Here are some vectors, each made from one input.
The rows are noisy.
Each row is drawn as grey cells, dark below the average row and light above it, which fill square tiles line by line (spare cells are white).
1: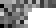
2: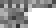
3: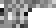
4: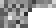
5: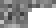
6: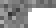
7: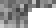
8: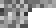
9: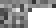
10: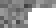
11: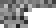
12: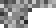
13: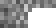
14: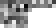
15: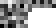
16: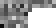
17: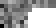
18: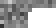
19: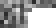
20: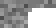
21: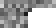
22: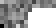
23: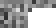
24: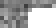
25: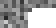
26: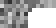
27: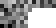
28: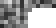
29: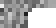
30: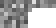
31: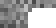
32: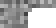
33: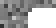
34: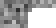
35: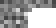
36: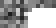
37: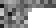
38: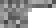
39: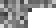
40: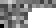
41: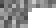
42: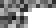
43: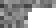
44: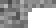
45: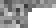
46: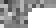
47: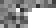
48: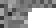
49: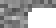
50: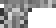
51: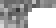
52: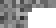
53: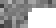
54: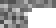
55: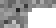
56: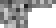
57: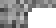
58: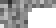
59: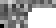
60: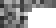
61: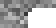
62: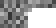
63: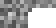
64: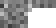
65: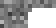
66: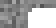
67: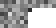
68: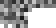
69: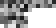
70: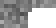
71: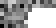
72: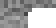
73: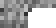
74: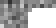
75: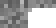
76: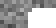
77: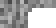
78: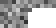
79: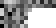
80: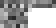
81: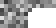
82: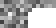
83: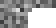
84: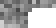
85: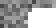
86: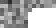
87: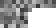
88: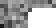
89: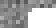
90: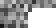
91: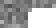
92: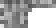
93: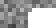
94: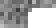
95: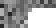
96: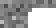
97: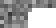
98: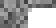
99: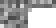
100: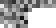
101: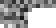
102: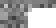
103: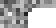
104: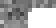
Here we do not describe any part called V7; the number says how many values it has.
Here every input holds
a true/false value, together with either a point on a 4-point line, or a value of V7.
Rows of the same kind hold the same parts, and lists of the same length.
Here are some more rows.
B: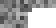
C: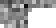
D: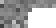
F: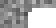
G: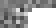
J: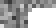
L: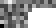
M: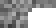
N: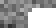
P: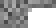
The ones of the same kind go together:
B, C, D, F, L
G, J, M, N, P

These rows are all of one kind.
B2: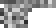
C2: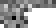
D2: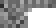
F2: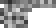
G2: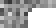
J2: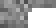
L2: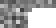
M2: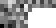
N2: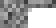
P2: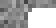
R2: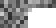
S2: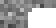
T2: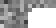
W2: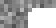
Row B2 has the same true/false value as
C2, F2 and L2.
